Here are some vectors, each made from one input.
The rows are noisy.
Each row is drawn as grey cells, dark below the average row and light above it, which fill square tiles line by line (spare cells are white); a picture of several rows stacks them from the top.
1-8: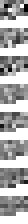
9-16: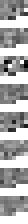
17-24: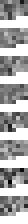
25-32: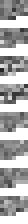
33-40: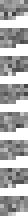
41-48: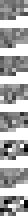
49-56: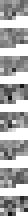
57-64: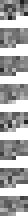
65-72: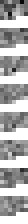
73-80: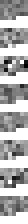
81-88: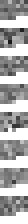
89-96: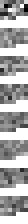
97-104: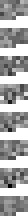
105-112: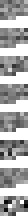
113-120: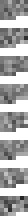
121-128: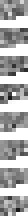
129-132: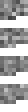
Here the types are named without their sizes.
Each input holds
either a fixed value, or three true/false values.
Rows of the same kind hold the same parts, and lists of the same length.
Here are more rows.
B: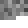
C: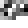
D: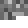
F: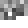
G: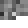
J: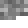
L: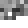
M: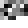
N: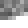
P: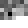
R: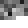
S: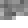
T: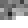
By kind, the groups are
B, D, F, G, J, L, N, P, R, S, T
C, M

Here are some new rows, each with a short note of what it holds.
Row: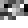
a fixed value
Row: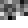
three true/false values
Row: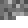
three true/false values
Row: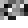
a fixed value
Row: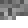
three true/false values
